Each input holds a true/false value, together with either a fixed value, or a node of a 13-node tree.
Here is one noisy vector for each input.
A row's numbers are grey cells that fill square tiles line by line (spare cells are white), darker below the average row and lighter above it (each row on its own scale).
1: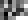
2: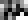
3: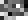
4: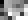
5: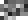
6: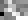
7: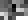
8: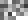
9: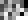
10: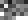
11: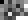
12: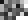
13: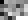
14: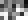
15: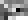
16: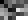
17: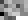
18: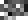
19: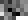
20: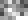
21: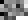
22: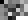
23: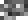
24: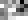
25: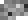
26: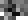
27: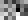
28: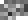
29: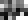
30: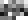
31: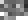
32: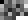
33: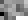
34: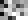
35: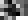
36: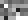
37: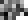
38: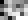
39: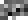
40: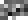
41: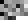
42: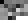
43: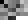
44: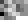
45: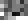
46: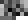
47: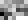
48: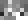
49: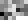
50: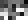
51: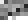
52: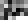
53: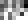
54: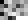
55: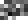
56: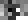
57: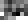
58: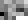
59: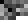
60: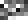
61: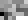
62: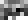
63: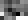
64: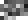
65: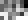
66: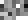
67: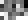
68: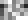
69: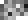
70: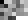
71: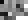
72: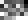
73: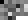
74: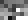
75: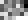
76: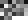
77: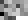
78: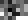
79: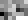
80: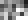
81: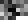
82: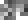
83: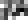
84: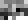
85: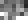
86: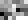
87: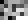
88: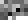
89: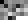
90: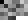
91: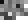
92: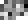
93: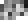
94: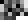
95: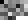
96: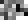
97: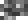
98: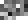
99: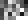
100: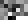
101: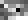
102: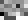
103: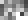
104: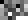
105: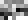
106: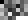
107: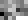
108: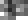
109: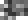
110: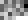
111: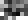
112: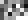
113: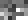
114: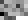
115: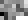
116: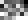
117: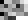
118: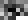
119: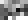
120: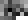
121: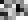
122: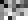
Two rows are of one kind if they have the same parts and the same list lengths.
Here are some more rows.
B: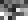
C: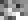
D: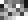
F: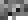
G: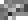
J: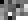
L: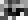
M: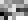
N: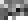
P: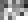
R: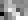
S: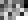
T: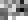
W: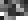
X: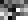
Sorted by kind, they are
B, C, F, G, L, M, N, P, S, T, W, X
D, J, R

